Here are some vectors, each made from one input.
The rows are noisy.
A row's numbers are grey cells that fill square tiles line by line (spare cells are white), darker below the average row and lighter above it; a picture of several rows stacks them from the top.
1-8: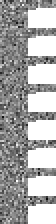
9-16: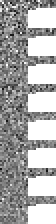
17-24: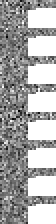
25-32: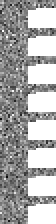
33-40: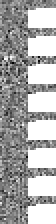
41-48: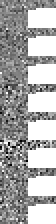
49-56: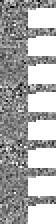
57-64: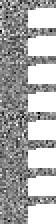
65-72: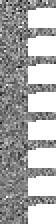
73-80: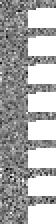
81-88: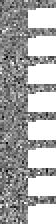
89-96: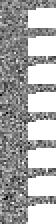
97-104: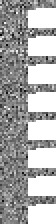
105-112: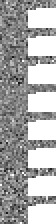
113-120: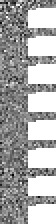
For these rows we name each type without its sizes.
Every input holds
a point on each of two lines and a node of a tree.
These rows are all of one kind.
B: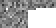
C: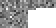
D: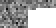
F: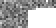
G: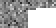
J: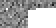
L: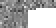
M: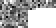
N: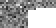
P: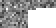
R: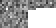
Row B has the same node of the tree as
C, J and R.
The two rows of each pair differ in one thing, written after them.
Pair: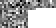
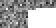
the node of the tree
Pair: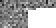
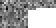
the node of the tree
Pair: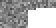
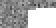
the place on one of the two lines
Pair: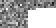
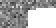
the node of the tree
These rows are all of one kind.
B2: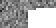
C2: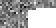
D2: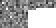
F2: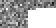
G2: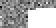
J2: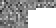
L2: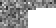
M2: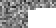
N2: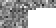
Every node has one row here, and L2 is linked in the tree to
N2.
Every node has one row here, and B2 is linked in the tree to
D2, G2, J2 and N2.
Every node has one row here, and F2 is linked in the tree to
D2.
